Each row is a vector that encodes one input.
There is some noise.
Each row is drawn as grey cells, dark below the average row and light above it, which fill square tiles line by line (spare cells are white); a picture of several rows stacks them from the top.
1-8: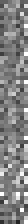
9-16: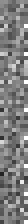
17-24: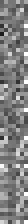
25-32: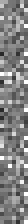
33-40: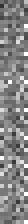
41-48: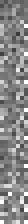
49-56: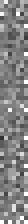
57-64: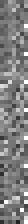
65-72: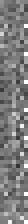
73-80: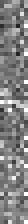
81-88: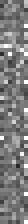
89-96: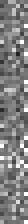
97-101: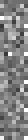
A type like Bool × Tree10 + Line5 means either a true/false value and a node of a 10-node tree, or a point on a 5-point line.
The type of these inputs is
Bool × (Circle5 + Unit) + Line5.
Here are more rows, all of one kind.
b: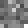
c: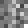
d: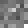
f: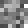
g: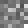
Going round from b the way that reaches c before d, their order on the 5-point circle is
b, f, c, g, d.
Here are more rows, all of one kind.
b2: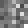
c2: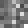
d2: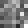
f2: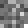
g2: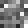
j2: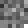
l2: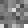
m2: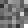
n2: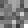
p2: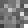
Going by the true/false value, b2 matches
c2, d2, f2 and m2.
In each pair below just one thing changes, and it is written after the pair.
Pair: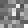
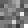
the true/false value
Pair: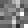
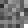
the place on the 5-point circle
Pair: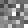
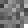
the place on the 5-point circle
